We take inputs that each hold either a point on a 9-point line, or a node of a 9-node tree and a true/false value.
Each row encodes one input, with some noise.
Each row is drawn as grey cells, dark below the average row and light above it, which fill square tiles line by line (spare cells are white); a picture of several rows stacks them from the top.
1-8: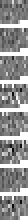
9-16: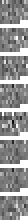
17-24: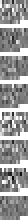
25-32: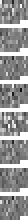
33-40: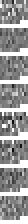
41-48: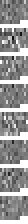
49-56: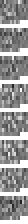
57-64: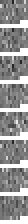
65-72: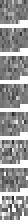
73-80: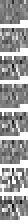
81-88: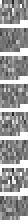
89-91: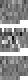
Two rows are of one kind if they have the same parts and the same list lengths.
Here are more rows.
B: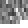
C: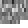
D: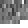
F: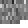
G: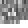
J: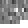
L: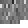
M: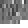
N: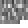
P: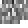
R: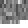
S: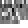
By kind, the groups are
B, C, F, J, L, P
D, G, M, N, R, S

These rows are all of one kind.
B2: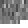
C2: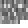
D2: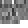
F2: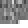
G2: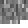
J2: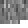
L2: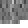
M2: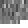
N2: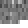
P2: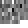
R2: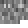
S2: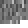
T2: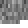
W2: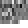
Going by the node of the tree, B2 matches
C2, D2, M2 and T2.
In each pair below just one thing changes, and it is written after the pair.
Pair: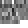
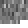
the true/false value
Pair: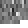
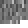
the node of the tree
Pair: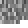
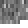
the true/false value
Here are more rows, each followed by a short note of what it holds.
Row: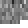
a point on a 9-point line
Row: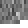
a node of a 9-node tree and a true/false value
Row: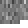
a point on a 9-point line
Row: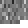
a point on a 9-point line
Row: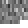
a point on a 9-point line
